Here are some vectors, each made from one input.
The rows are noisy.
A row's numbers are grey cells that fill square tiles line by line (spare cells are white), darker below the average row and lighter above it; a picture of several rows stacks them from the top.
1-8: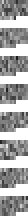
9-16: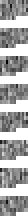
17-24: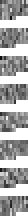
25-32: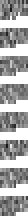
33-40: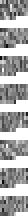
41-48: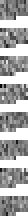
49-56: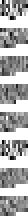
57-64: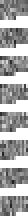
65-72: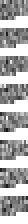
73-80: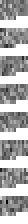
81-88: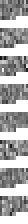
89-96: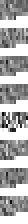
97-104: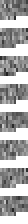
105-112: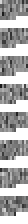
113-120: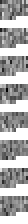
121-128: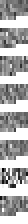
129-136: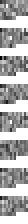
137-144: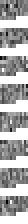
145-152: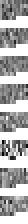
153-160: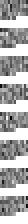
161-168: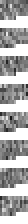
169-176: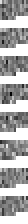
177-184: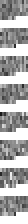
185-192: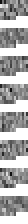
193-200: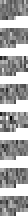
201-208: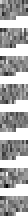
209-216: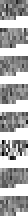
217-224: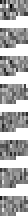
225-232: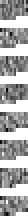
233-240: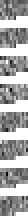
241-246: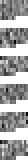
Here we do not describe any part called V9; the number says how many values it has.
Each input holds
a list of up to two items, each one of 10 labels, a true/false value and a value of V9.
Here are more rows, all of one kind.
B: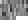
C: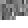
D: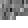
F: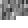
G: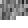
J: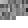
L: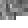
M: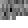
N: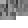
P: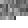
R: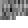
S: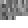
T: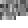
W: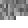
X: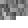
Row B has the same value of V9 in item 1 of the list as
N, P, S and W.
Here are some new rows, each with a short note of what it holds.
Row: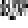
the empty list
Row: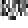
the empty list
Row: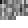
a list of one item
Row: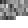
a list of one item
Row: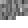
a list of two items
